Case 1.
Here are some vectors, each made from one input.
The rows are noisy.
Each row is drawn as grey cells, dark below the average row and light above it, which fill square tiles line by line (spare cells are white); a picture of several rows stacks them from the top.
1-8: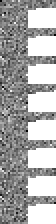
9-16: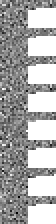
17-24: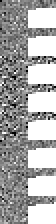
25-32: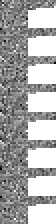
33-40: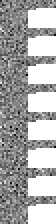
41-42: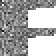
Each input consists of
either a fixed value, or three true/false values.
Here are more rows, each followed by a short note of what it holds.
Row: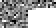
a fixed value
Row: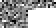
a fixed value
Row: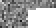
three true/false values
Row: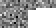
three true/false values
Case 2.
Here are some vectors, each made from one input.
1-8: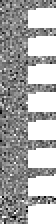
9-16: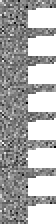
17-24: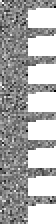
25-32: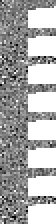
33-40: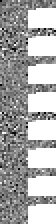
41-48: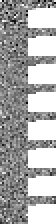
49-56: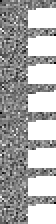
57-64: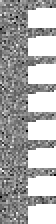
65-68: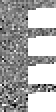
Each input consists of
either a fixed value, or three true/false values.
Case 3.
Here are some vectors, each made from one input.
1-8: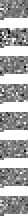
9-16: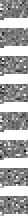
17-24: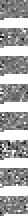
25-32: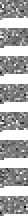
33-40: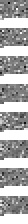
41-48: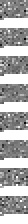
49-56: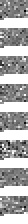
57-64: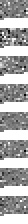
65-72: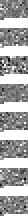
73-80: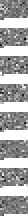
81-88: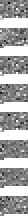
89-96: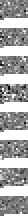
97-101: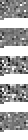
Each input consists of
either a fixed value, or three true/false values.
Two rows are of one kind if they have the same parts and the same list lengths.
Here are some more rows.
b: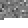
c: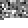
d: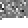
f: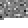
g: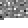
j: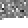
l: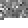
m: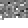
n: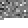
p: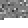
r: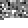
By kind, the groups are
b, d, f, g, j, l, m, n, p
c, r

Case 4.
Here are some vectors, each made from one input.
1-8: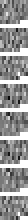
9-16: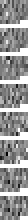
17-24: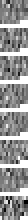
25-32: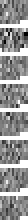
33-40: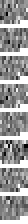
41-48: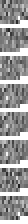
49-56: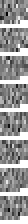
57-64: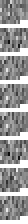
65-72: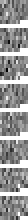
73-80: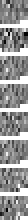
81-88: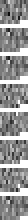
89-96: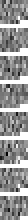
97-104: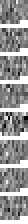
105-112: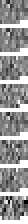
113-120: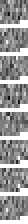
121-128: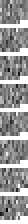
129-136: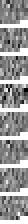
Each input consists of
either a fixed value, or a node of a 9-node tree.
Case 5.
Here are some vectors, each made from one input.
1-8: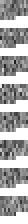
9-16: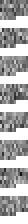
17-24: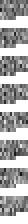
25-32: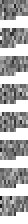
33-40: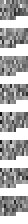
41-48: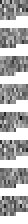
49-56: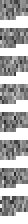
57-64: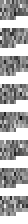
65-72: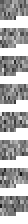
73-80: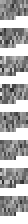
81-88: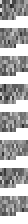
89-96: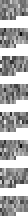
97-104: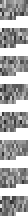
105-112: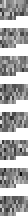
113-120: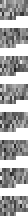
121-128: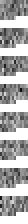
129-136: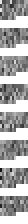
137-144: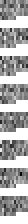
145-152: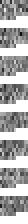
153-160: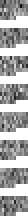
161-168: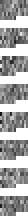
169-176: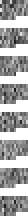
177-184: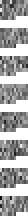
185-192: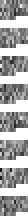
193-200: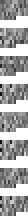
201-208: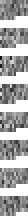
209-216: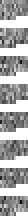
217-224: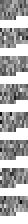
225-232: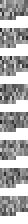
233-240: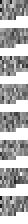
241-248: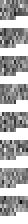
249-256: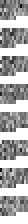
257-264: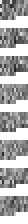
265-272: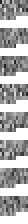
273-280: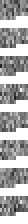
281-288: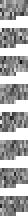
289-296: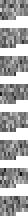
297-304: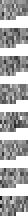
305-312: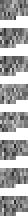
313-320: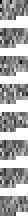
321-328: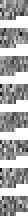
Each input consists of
four true/false values.
